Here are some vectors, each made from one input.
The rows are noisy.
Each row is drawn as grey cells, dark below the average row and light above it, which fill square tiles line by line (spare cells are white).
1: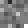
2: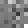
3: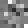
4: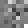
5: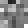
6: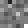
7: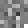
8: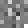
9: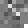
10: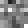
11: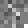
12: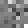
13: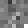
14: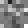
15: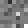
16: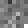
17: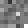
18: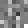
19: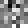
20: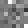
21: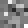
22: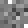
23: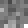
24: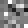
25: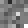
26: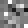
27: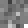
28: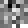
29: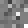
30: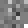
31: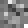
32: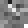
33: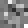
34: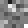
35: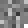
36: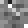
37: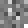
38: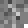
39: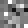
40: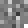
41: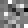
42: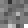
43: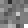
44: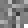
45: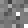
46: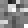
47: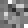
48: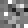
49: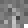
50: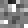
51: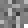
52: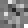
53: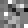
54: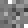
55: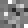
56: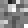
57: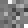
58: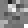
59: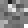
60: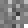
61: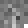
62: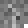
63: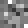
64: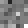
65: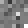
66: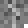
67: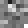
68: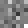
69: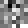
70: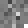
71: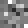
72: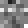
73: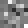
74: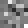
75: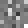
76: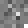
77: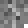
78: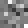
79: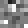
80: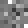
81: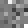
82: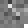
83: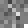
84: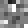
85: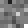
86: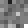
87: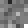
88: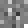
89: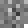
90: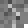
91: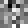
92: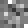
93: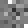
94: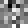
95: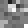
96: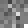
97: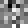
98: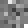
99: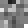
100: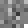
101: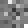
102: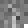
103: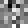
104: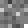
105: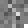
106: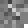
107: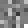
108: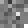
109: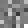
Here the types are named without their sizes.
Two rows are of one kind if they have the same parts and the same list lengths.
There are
3 kinds of row.
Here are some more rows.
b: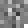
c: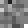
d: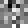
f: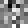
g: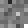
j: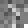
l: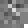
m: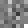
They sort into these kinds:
b, m
c, g, j, l
d, f

